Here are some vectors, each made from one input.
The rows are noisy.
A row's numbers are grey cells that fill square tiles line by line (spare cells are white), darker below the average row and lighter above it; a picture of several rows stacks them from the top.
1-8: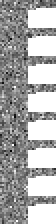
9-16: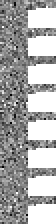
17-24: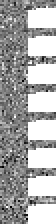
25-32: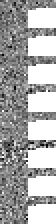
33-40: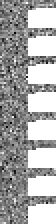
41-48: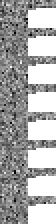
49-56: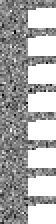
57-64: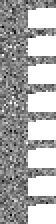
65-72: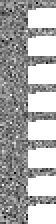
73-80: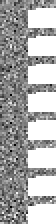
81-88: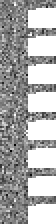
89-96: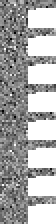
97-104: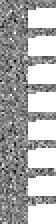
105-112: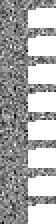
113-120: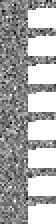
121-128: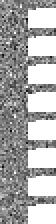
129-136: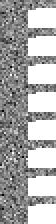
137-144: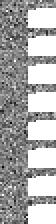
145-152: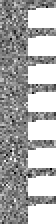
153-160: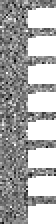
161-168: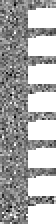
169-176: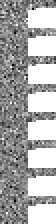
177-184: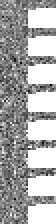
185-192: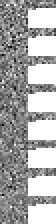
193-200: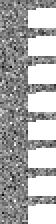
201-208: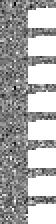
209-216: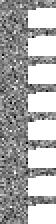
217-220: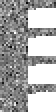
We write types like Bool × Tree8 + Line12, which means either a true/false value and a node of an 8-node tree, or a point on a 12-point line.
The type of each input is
Label7 × (Label9 + Line10).
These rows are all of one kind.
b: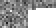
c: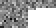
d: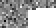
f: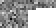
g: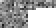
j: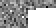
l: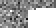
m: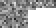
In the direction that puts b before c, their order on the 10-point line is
l, b, m, c, g, j, d, f.
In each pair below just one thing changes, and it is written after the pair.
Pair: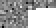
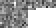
the label
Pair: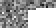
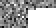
the place on the 10-point line
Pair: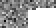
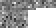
the label
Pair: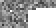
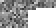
the place on the 10-point line
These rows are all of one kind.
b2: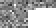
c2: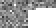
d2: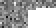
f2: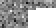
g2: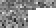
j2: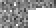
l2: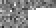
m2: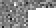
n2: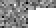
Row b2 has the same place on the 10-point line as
c2 and j2.
